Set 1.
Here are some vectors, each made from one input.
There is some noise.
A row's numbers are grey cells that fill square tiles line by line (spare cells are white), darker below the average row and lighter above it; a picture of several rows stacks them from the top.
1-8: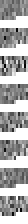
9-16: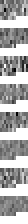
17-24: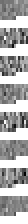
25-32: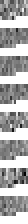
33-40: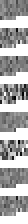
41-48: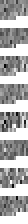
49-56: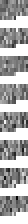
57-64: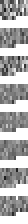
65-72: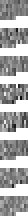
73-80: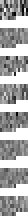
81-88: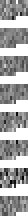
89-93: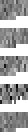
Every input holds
a list of up to two points on a 7-point line.
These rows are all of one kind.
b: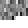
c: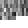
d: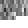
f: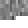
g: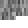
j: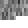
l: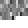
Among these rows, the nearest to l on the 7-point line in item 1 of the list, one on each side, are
c and f.
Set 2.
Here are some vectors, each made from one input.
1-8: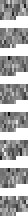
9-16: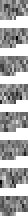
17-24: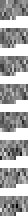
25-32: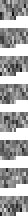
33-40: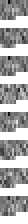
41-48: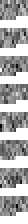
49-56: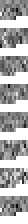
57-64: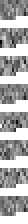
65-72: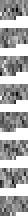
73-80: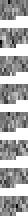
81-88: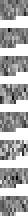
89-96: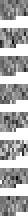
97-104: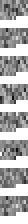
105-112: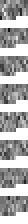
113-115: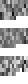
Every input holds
either a point on an 11-point circle, or a fixed value, or a node of a 13-node tree.
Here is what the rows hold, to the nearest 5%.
About 45% of them hold a point on an 11-point circle. About 5% of them hold a fixed value. The rest hold a node of a 13-node tree.
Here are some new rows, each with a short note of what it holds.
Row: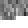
a node of a 13-node tree
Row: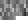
a node of a 13-node tree
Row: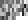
a fixed value
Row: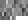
a node of a 13-node tree
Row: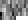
a point on an 11-point circle
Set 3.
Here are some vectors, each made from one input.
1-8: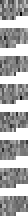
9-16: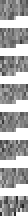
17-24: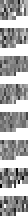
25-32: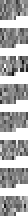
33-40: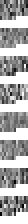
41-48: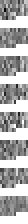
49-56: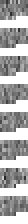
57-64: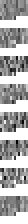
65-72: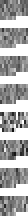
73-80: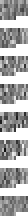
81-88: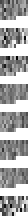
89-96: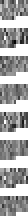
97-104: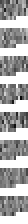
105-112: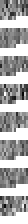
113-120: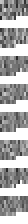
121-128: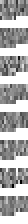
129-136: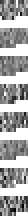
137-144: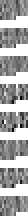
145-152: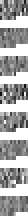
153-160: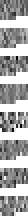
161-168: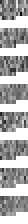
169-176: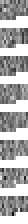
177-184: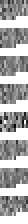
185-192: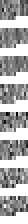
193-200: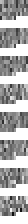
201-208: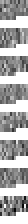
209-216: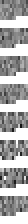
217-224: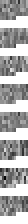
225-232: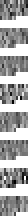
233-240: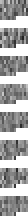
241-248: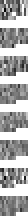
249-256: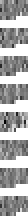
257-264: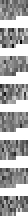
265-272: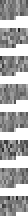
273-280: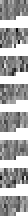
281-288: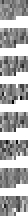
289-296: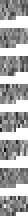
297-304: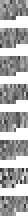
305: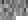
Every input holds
either a point on a 14-point circle, or a point on a 12-point line.
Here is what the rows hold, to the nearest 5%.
About 50% of them hold a point on a 14-point circle. The rest hold a point on a 12-point line.
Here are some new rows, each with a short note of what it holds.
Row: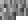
a point on a 12-point line
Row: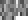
a point on a 14-point circle
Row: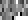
a point on a 14-point circle
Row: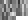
a point on a 12-point line
